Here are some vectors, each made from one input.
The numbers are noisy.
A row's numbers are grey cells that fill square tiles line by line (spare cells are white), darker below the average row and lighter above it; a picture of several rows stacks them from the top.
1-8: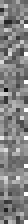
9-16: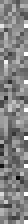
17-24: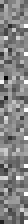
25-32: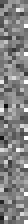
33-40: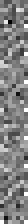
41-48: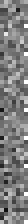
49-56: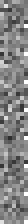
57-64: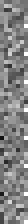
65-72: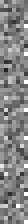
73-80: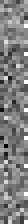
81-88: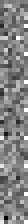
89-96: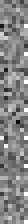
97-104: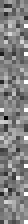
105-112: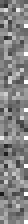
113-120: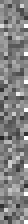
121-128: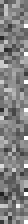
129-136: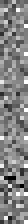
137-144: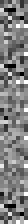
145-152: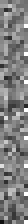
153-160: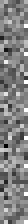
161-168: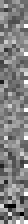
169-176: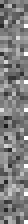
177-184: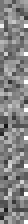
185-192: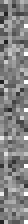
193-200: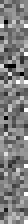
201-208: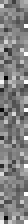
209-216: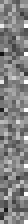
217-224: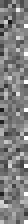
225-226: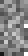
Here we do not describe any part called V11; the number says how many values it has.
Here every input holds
a list of up to two items, each a true/false value and a value of V11.
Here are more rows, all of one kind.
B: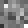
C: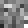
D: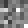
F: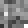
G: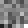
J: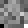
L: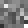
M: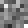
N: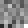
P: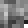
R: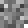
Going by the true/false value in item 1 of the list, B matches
D and J.
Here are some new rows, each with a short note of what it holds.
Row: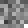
a list of two items
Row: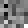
a list of one item
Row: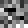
the empty list
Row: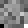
a list of two items
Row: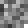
a list of two items
